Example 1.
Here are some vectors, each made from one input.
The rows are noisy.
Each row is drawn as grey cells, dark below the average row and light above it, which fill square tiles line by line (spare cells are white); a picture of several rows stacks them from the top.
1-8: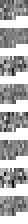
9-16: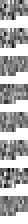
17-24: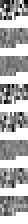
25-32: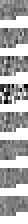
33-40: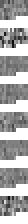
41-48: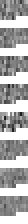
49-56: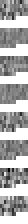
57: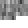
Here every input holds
either a point on a 6-point circle and a true/false value, or a fixed value.
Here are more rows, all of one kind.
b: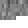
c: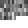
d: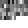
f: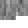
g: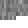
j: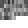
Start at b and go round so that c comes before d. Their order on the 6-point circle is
b, f, c, g, j, d.
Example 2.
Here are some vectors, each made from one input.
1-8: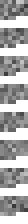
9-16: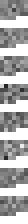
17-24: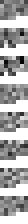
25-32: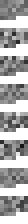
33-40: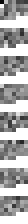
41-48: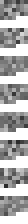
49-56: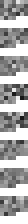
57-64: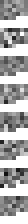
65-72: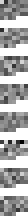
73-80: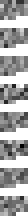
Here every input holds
a point on a 9-point line and a true/false value.
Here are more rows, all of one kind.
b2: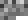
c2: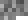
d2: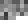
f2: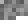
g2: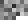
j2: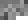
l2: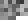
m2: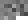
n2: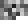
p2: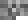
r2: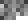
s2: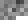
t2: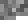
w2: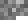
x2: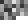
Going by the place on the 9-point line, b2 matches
d2, g2, n2 and s2.
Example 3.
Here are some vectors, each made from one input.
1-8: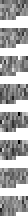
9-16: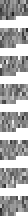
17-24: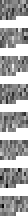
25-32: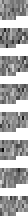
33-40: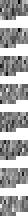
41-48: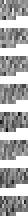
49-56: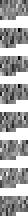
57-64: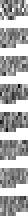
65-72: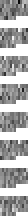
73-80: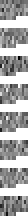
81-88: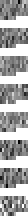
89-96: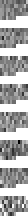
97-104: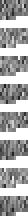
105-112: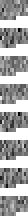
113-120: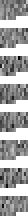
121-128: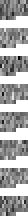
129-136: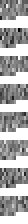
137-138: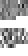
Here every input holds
a list of up to two points on an 8-point circle.
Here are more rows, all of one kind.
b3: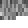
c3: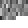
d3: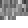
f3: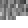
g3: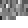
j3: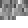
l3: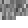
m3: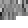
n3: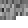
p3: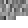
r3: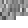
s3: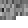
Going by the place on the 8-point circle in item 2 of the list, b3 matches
c3, n3 and s3.
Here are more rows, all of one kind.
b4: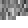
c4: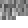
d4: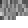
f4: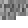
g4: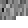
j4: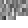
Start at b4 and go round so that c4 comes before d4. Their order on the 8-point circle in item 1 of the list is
b4, g4, j4, f4, c4, d4.
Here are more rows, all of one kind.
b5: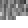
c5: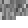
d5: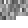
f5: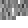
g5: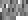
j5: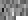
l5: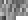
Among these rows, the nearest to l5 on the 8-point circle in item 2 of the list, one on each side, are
b5 and c5.
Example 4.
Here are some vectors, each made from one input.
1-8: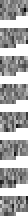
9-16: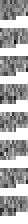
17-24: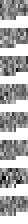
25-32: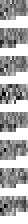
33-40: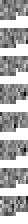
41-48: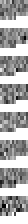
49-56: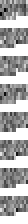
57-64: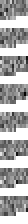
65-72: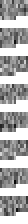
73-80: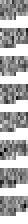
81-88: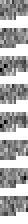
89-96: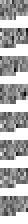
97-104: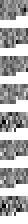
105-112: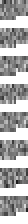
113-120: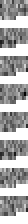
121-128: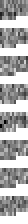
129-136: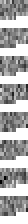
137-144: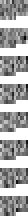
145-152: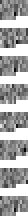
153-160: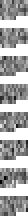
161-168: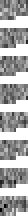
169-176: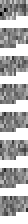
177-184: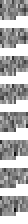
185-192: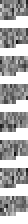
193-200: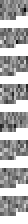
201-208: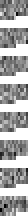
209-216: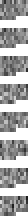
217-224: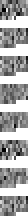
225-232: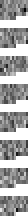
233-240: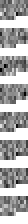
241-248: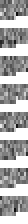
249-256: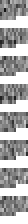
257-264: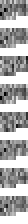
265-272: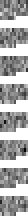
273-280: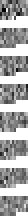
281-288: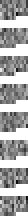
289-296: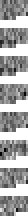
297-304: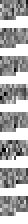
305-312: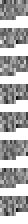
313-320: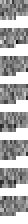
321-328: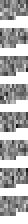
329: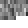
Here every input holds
either a point on an 8-point circle, or a fixed value, or three true/false values.
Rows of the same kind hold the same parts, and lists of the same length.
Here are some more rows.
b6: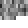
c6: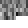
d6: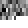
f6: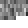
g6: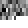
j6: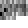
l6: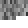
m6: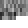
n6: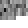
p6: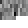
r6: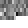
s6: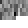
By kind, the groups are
b6, j6, m6, n6, p6, s6
c6, f6, l6, r6
d6, g6

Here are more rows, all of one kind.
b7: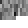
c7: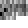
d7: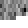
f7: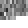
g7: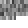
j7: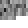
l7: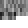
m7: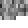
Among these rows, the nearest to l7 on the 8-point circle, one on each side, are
b7 and d7.
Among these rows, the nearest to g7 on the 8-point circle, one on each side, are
f7 and m7.
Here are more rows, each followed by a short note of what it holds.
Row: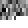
a fixed value
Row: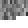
three true/false values
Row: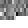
three true/false values
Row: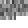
a point on an 8-point circle
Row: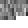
three true/false values
